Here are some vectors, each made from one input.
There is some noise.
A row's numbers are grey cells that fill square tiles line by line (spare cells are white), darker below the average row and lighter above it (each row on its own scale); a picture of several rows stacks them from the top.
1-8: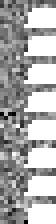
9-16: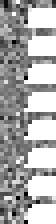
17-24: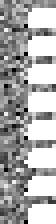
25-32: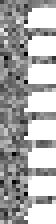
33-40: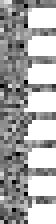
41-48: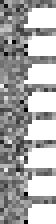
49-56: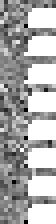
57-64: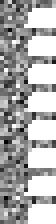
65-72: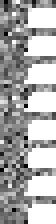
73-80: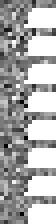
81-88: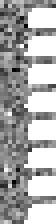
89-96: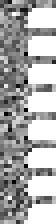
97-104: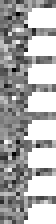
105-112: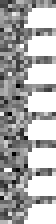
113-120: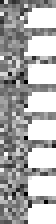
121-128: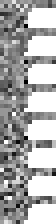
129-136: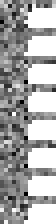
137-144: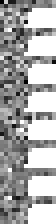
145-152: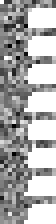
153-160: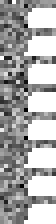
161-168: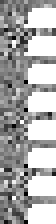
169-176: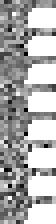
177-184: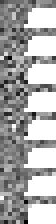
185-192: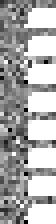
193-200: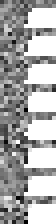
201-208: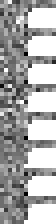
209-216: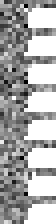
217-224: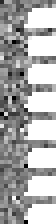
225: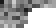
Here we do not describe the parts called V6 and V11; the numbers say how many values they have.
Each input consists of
a value of V11, together with either a point on a 9-point circle and a true/false value, or a value of V6.
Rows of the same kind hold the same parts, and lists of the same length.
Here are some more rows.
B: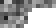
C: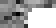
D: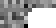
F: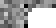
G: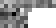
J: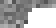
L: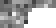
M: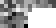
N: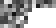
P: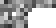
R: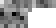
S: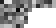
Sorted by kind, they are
B, J, L, N, S
C, D, F, G, M, P, R

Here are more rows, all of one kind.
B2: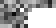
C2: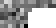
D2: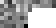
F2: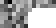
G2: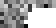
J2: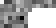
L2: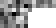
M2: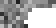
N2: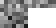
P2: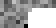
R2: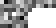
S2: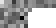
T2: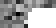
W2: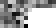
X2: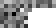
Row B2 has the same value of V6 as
F2, N2, T2 and W2.
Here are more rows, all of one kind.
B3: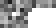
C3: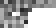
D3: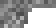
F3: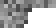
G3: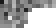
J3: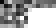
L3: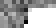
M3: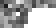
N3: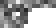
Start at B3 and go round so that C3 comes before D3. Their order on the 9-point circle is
B3, F3, C3, G3, L3, J3, D3, N3, M3.
